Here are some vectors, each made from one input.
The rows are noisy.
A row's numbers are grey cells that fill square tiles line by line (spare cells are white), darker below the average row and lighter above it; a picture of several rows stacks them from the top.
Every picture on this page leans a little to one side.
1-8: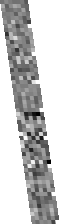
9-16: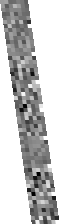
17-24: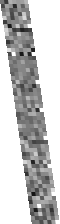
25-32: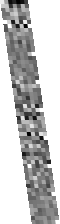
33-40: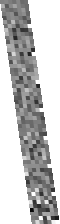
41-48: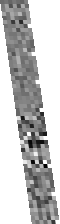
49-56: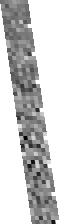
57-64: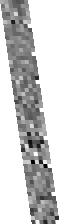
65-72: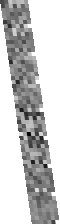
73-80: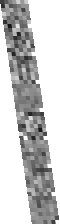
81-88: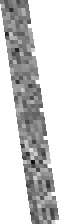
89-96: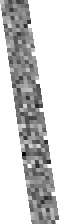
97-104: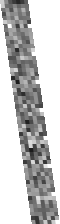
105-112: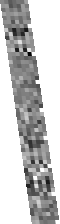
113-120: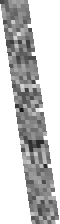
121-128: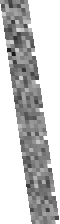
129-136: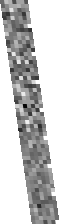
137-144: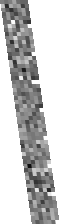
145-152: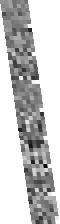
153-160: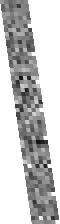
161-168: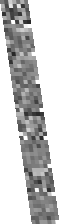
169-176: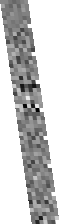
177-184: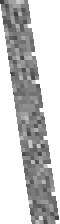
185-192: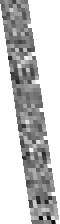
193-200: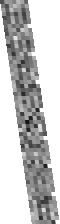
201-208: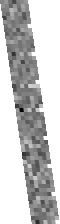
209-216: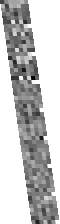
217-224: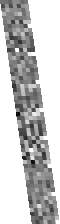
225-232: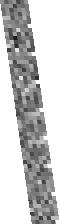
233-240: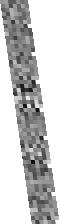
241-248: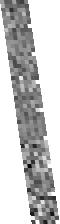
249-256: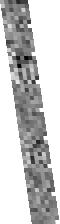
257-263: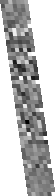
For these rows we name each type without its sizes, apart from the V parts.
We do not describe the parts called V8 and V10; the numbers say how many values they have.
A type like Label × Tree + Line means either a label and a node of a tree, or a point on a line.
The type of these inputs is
Bool × Bool × Bool × Bool × Label × Line × V8 × V10 + List(Circle).
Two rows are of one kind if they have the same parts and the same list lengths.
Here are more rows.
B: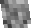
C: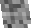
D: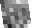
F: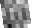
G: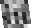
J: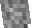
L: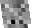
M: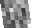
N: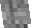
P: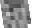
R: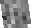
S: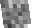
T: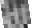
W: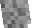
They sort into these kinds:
B, C, D, F, G, J, M, N, P, R, T
L
S
W

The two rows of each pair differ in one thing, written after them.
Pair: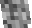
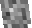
one of the four true/false values
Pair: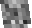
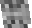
the place on the line
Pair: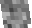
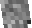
the value of V8
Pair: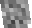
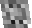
the value of V10
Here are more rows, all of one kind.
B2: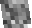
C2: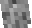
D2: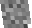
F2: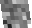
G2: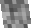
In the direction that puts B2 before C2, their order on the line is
F2, B2, D2, G2, C2.
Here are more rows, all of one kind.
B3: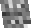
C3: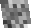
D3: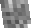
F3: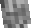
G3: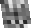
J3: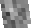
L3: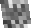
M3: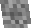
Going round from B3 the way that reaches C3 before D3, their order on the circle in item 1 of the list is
B3, C3, F3, M3, G3, D3, L3, J3.
